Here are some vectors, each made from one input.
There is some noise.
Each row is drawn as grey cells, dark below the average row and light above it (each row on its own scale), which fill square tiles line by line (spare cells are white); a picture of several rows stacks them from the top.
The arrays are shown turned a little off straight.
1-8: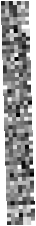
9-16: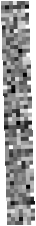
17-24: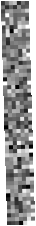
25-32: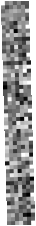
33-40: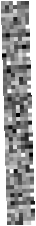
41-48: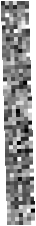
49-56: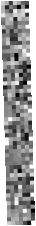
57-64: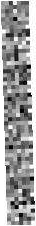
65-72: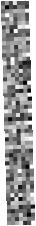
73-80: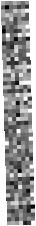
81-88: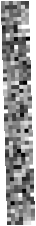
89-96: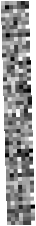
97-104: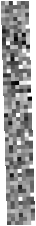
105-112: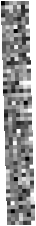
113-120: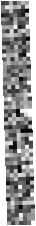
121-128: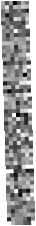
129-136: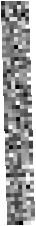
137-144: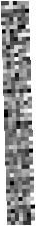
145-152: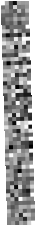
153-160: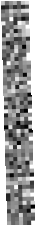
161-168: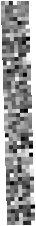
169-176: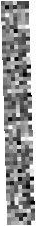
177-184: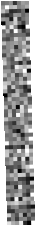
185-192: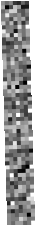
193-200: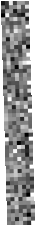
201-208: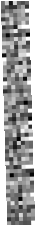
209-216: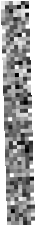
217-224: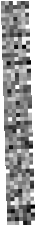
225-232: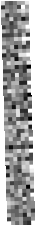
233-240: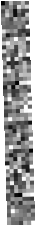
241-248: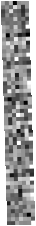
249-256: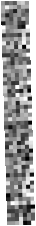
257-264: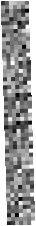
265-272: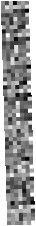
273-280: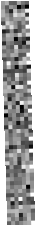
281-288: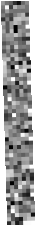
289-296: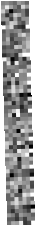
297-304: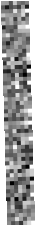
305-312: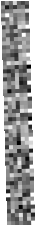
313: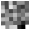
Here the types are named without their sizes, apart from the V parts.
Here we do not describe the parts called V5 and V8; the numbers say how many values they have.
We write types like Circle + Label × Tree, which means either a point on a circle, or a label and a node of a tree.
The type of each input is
Bool × Line × Tree × V5 × V8.
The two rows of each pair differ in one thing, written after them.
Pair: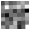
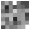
the true/false value
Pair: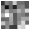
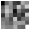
the value of V8
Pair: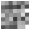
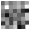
the value of V5
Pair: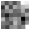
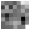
the place on the line
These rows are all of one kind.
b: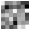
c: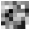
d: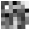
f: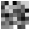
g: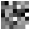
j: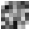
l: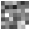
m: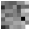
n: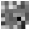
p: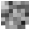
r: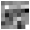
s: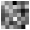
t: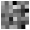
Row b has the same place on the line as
f and p.
